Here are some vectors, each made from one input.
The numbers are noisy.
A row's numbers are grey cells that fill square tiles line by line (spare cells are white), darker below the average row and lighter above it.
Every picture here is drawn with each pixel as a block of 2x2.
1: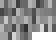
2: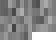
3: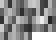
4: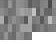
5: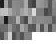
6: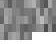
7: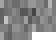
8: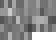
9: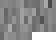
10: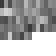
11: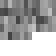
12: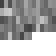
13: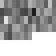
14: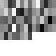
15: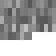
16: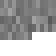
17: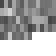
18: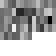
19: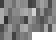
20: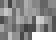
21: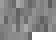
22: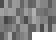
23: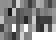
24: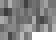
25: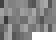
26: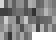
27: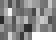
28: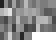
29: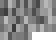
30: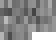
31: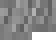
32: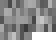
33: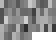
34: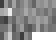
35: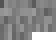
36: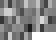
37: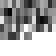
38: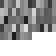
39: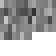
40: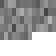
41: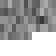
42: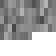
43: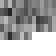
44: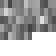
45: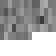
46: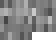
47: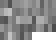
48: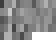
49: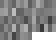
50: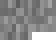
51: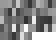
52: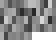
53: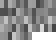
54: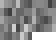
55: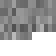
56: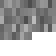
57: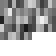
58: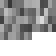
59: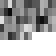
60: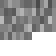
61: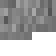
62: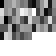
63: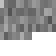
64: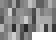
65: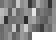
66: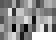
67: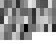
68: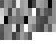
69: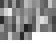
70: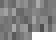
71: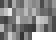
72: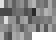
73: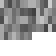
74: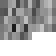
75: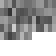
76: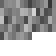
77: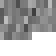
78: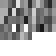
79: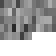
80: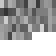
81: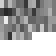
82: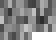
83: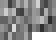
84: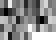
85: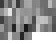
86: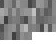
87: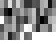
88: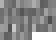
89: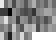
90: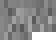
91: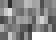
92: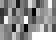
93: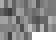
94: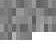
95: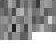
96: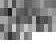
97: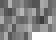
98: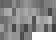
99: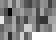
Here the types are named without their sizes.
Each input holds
a point on a line, together with either a fixed value, or two labels.
